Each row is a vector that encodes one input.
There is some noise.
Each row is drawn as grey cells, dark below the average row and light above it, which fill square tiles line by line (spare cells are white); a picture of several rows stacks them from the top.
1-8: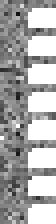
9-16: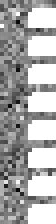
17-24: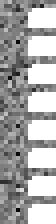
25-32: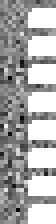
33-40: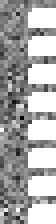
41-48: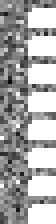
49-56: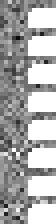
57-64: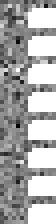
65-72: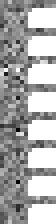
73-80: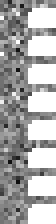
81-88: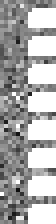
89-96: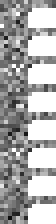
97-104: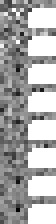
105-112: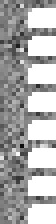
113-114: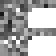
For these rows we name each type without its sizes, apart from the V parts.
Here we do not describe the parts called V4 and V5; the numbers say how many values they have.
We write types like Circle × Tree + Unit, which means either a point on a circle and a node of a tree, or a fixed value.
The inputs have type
Bool × (Circle + V5) + V4.
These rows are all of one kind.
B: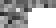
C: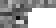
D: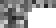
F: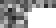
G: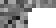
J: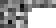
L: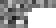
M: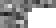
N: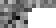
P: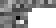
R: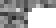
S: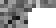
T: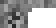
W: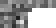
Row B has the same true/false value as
D, F, M and R.
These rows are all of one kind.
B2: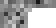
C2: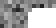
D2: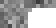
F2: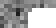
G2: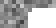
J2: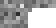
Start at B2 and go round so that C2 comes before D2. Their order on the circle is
B2, F2, J2, G2, C2, D2.
